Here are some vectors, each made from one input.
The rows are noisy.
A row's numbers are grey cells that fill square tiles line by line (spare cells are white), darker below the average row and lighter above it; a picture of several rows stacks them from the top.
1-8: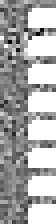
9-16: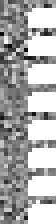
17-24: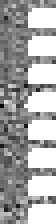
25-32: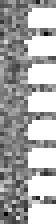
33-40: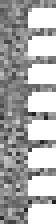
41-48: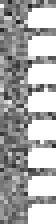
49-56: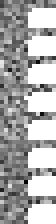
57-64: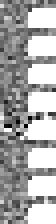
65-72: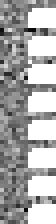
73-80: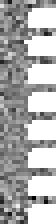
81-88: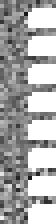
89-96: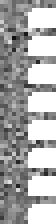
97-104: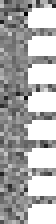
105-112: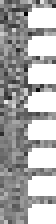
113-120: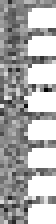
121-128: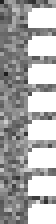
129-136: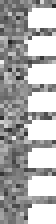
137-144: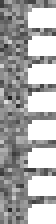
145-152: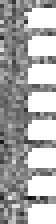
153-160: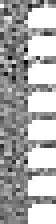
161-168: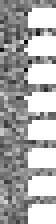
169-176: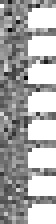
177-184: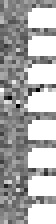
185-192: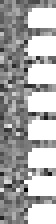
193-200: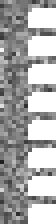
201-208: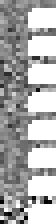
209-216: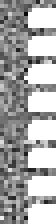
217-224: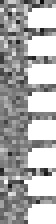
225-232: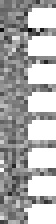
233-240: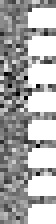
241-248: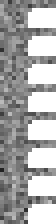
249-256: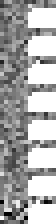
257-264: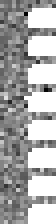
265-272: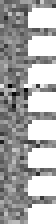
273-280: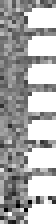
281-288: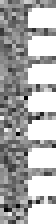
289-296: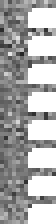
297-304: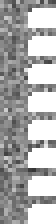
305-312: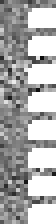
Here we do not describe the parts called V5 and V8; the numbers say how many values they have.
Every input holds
either a point on a 15-point circle, or a true/false value, a value of V5 and a value of V8.
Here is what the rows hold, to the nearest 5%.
About 55% of them hold a point on a 15-point circle. The rest hold a true/false value, a value of V5 and a value of V8.
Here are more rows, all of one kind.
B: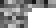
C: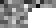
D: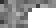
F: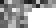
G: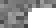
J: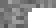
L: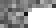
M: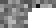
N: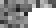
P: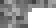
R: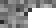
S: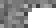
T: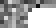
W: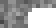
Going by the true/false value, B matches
D, S, T and W.
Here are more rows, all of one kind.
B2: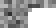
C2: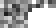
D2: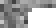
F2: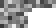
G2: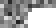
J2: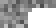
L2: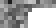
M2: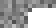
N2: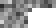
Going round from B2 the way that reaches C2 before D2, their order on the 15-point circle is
B2, L2, G2, M2, C2, J2, N2, D2, F2.
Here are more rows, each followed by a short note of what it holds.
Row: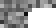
a true/false value, a value of V5 and a value of V8
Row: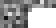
a true/false value, a value of V5 and a value of V8
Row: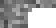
a true/false value, a value of V5 and a value of V8
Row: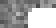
a true/false value, a value of V5 and a value of V8
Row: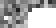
a point on a 15-point circle
